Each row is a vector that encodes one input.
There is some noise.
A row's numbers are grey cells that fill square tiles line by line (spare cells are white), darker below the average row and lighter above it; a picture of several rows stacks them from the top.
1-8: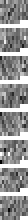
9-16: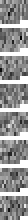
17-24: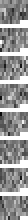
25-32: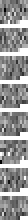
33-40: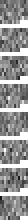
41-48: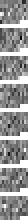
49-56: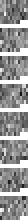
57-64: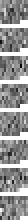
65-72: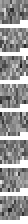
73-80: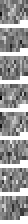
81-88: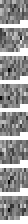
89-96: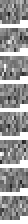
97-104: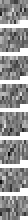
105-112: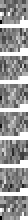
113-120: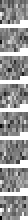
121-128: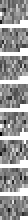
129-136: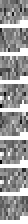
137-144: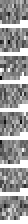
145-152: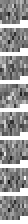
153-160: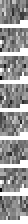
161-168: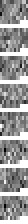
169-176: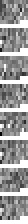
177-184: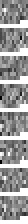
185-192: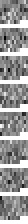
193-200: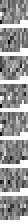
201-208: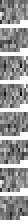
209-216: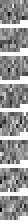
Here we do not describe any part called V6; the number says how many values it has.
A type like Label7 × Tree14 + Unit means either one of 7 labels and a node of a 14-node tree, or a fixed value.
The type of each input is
Bool × Line4 × V6 + Circle8 × Circle8.
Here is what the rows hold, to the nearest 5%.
About 50% of them hold a point on each of two 8-point circles. The rest hold a point on a 4-point line, a true/false value and a value of V6.
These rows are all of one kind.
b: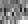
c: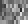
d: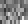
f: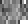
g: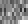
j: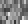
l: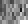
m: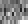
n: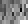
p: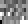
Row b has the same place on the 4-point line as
m, n and p.
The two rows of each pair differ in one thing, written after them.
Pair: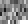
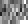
the true/false value
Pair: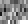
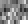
the value of V6
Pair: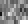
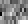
the value of V6
